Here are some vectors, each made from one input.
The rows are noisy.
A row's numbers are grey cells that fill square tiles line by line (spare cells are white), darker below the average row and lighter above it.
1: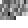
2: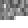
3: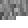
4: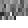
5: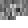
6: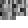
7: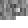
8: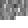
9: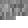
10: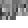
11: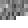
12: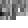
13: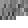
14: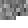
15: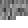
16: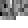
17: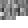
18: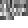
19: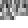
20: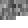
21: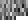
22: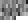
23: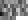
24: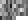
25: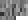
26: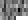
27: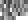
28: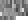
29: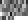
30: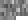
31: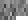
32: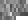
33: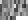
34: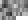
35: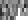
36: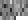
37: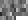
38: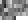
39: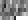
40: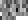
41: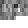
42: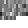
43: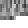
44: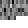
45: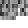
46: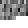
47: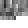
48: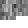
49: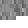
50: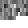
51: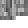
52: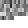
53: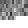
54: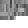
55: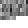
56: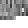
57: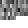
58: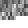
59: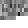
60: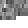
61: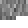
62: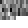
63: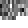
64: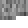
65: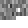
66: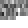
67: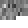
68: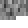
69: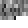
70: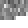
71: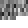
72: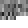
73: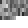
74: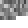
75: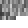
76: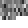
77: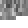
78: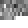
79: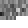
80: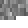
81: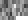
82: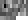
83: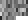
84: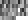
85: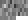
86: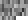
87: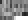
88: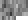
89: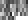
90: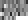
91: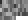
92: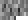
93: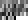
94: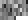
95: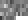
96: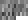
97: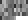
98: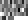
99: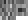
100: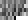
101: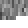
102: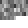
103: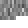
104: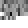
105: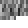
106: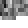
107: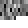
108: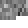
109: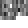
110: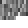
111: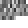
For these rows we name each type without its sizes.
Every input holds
either two labels, or a point on a line.
